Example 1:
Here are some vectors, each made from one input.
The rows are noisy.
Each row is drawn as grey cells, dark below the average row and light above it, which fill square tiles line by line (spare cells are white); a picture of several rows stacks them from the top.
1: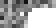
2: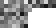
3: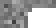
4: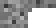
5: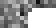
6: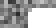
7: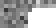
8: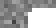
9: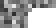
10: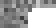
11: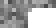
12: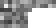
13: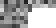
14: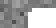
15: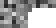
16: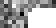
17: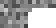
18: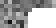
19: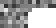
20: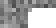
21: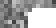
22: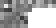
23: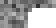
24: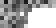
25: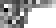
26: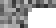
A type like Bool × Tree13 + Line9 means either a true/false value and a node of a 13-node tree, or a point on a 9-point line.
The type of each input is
Line6.
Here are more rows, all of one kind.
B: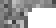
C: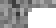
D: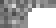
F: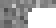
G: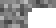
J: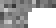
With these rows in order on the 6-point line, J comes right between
B and C.
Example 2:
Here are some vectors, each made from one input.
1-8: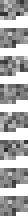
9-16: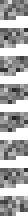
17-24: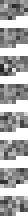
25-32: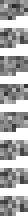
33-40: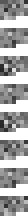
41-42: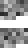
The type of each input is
Label8.
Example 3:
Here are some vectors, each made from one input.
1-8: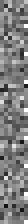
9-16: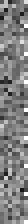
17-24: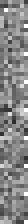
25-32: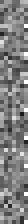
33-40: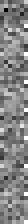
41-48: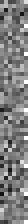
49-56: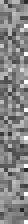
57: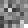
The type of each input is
Bool × Bool × Bool × Bool.
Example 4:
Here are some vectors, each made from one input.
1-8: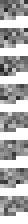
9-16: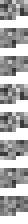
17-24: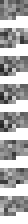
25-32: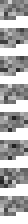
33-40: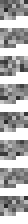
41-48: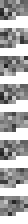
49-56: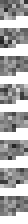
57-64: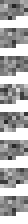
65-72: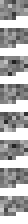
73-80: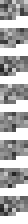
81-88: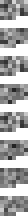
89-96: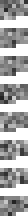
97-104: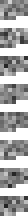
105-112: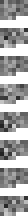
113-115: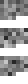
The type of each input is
Label8.
